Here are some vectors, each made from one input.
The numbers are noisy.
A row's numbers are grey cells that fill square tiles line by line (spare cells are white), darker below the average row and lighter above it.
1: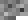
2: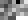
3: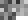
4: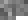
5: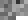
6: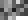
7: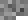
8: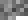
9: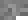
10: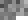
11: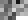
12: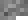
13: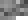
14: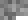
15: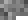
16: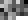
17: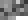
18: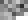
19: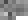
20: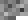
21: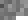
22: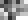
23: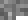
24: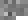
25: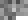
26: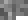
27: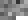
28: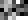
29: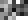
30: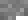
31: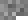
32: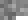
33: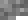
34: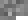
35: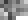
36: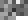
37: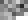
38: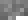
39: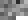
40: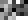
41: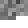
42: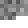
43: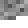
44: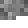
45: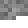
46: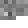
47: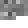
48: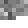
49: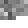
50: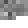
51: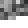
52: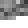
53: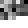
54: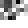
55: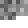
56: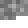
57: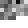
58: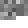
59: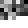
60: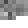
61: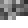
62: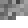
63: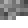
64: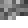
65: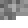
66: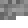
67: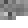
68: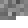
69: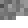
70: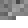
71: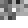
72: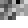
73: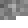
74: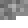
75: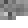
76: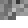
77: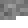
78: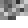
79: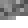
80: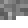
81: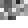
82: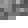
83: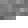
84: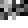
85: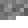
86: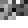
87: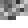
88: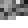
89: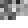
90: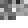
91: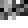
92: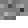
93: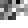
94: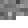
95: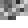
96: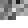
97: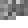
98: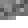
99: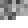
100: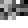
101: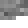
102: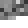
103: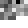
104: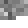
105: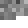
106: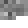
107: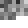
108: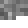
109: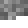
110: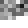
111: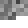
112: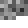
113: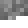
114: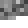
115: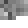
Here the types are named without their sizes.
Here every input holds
a list of points on a line.
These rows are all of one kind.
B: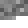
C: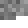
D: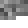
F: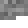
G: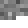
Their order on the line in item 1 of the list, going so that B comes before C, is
B, C, F, D, G.
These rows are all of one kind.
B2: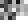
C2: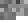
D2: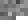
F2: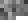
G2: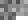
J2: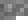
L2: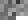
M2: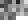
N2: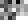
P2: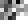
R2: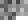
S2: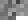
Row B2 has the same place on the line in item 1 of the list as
J2, M2, N2 and R2.
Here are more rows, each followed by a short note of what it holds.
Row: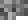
a list of two items
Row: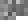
a list of one item
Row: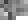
a list of one item
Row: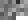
a list of two items
